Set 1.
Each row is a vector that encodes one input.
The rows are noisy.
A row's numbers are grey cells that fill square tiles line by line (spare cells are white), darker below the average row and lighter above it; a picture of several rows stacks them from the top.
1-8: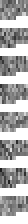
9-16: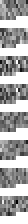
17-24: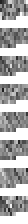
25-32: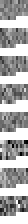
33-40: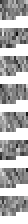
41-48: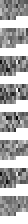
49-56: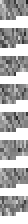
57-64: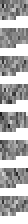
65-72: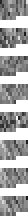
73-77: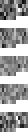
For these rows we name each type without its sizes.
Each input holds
a list of points on a line.
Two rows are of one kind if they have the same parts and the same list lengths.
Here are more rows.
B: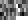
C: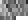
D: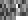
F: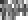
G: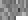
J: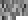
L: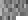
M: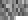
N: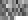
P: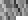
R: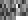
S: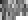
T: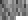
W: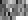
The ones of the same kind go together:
B, D, R
C, G, L, P
F, J, M, N, S, T, W

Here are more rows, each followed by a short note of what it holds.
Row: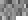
a list of two items
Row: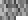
a list of two items
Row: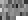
a list of two items
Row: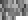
a list of one item
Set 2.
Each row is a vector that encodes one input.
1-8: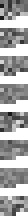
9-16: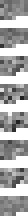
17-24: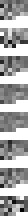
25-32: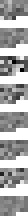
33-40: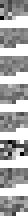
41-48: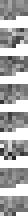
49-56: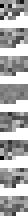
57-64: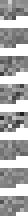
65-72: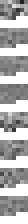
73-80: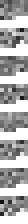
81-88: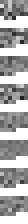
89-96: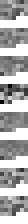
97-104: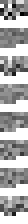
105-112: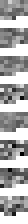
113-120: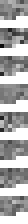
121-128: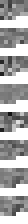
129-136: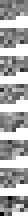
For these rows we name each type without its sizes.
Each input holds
a label and a point on a line.
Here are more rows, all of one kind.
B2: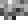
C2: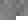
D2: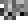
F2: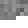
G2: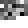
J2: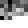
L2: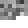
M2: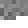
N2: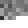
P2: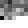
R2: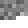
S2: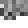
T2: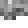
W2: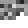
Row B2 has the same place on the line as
M2, P2, S2 and T2.
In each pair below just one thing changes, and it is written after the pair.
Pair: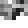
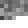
the label
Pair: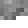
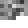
the label
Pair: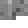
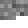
the place on the line
